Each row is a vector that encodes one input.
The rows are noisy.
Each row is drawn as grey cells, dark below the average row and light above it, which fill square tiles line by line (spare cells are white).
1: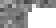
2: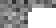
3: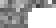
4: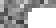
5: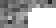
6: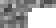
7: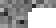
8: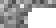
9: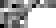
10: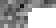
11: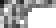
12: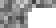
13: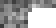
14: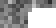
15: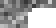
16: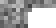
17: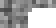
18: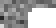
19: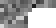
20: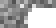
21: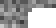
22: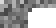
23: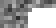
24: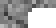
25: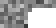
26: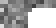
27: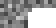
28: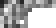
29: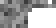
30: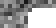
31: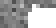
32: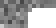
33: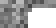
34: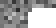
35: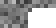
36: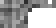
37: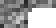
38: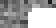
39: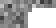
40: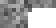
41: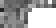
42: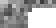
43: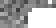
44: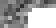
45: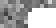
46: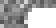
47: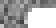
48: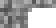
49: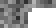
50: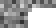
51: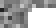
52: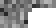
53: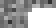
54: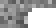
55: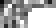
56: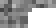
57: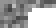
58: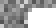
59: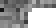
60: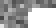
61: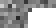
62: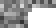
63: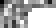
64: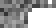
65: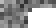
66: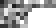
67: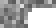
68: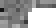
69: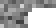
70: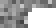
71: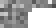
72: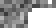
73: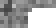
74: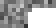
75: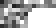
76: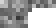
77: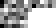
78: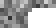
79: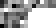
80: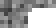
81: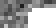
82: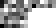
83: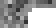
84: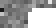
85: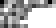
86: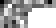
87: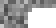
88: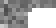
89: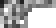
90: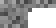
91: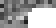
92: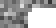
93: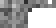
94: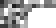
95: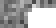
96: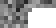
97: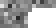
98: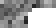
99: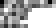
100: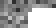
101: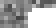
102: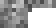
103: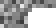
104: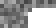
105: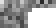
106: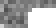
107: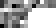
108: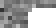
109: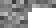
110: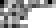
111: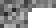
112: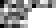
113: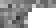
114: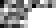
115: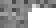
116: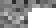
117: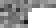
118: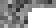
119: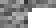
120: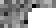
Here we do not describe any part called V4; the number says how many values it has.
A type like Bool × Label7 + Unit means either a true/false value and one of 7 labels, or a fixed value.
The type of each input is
(Bool × Bool × Bool × Bool + Unit) × Line5 × V4 + Circle6.
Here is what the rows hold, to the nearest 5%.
About 15% of them hold a point on a 6-point circle. The rest hold a point on a 5-point line and a value of V4, together with either a fixed value, or four true/false values.
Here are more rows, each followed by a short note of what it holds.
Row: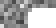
a point on a 5-point line, four true/false values and a value of V4
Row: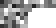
a point on a 6-point circle
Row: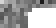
a point on a 5-point line, four true/false values and a value of V4
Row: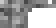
a point on a 5-point line, four true/false values and a value of V4
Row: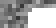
a point on a 5-point line and a value of V4
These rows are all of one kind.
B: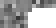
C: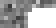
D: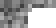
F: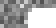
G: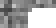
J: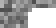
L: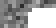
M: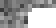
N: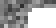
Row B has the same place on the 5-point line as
C and J.
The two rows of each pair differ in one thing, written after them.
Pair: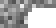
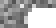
one of the four true/false values
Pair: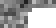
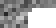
the value of V4
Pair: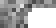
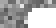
the value of V4
